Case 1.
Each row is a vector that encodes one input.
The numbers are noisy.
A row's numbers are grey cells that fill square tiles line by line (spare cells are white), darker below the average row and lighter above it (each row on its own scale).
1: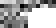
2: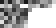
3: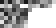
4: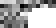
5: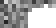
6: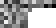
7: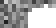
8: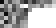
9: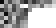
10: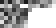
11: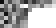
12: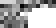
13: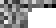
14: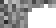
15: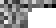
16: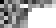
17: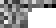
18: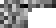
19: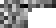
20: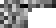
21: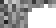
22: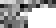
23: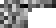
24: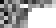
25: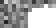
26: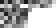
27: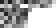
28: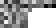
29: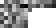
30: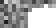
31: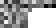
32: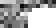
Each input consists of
a point on a 6-point line.
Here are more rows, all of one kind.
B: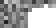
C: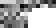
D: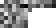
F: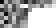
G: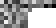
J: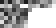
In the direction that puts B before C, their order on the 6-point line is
J, F, B, C, D, G.
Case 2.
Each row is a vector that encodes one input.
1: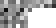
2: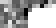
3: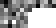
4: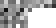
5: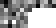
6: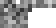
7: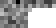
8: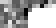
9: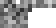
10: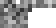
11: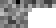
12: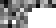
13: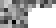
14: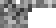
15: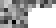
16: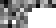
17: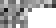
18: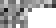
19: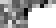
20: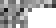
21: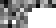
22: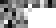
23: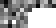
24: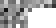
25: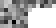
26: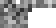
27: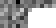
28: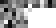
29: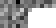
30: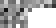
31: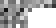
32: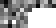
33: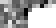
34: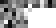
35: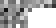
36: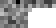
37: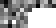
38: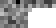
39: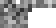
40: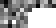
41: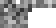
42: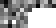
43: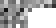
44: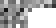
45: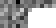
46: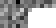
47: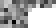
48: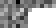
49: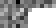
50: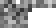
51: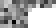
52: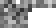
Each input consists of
three true/false values.
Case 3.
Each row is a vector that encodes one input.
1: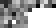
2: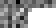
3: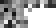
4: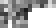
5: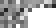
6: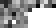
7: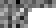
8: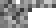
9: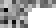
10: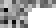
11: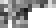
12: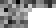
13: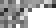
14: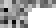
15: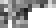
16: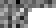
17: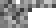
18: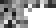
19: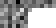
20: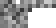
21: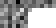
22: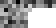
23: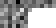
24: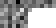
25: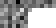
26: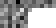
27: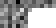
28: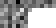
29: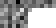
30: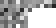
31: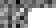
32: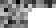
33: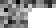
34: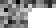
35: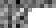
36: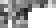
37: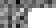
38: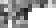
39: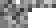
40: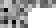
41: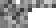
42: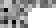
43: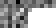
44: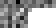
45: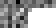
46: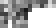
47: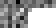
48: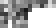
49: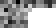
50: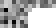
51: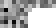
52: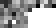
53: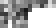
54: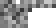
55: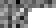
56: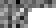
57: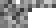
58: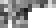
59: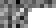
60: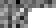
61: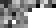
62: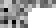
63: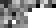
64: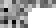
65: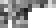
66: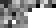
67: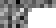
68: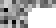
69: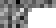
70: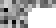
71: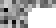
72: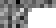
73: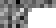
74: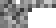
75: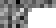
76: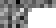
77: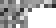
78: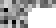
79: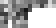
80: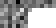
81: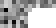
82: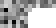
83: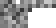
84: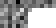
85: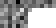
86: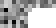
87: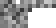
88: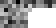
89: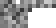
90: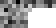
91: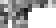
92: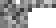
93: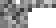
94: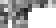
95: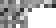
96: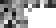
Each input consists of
three true/false values.
